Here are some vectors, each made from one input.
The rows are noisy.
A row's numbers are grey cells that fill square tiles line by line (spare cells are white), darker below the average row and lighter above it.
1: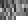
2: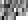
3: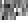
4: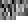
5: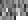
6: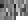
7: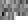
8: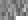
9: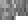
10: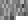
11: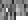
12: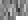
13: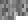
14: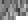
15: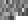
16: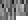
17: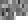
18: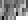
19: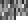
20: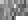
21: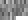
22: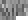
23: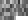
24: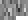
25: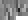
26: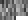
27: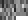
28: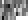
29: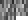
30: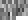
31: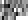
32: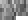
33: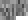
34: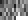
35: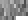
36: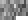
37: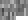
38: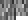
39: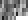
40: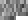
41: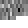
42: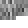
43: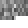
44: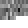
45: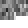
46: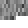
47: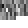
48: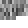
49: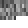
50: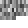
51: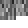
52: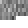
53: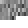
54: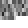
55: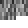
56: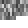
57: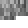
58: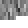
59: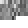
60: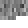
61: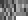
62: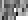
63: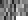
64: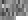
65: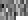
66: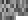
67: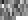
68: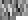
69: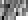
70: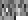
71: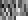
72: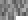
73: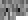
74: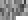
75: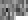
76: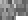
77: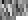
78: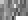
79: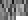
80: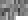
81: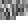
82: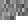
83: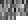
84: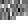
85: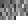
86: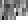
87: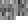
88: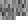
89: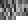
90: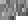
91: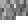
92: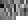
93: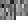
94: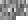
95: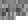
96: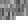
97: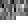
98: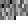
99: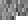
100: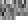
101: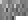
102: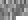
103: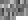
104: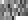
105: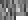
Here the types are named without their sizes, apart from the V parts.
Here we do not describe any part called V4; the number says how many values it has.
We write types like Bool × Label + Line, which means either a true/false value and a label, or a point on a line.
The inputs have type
Bool × V4 + List(Line × Line).
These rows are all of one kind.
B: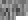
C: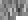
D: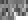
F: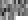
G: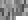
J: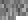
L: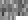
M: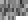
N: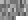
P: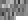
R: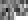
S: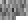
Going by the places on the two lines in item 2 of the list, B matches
M and P.
